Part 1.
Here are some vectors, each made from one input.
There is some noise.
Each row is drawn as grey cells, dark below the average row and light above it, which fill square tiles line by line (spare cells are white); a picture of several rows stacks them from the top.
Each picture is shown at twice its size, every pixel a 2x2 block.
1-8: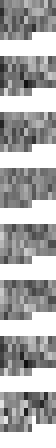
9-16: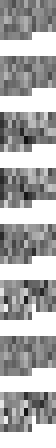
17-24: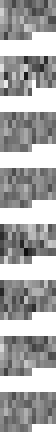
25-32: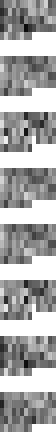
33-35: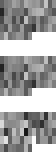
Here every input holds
a point on a 5-point line.
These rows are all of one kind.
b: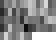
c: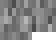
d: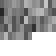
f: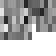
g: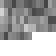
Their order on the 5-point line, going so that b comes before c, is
b, d, c, g, f.
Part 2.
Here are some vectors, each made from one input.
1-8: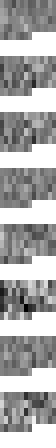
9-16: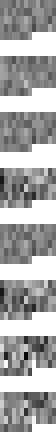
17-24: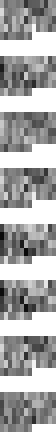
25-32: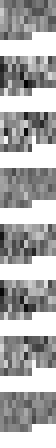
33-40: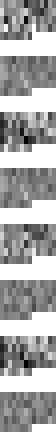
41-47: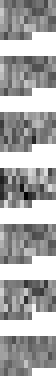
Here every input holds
a point on a 9-point line.
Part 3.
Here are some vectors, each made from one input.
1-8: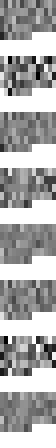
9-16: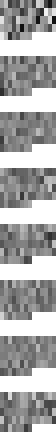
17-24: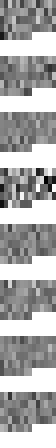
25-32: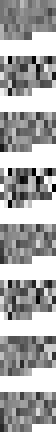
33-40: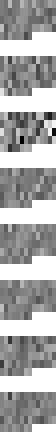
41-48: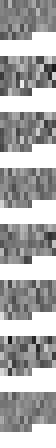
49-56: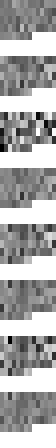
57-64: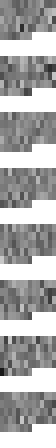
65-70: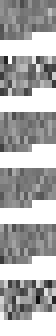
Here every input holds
a point on a 10-point circle.
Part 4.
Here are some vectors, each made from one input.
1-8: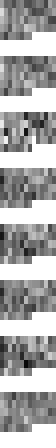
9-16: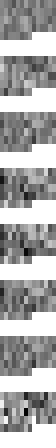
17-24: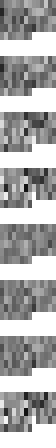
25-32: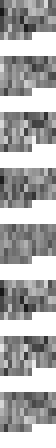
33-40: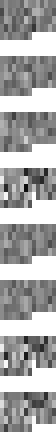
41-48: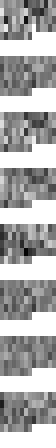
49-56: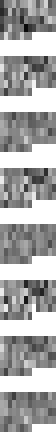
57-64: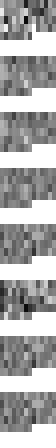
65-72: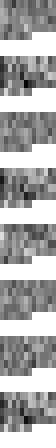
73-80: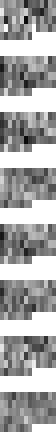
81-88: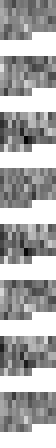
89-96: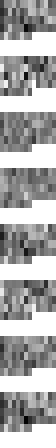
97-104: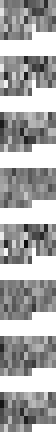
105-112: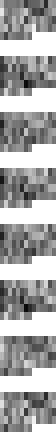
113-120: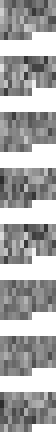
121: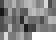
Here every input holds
a point on a 9-point line.
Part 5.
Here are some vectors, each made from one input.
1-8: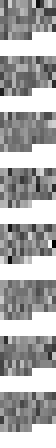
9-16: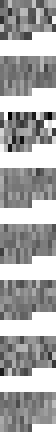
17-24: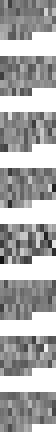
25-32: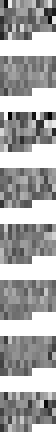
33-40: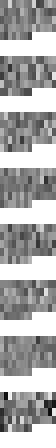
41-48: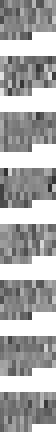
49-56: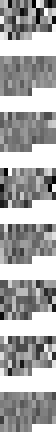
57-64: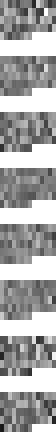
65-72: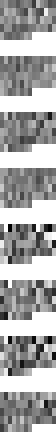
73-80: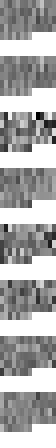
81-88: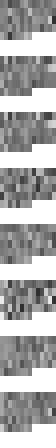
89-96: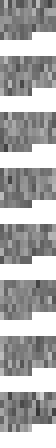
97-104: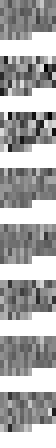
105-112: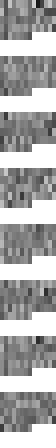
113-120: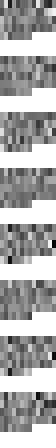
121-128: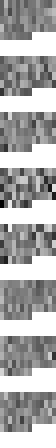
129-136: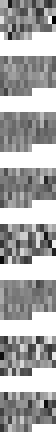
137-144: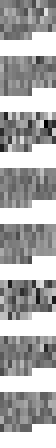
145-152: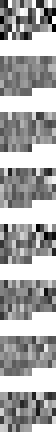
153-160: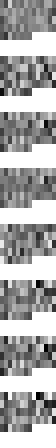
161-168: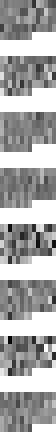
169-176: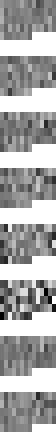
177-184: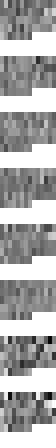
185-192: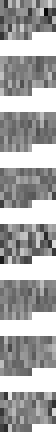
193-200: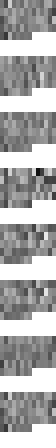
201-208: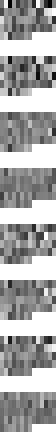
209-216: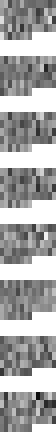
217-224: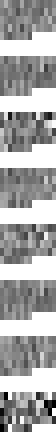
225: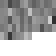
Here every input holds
a node of a 16-node tree.
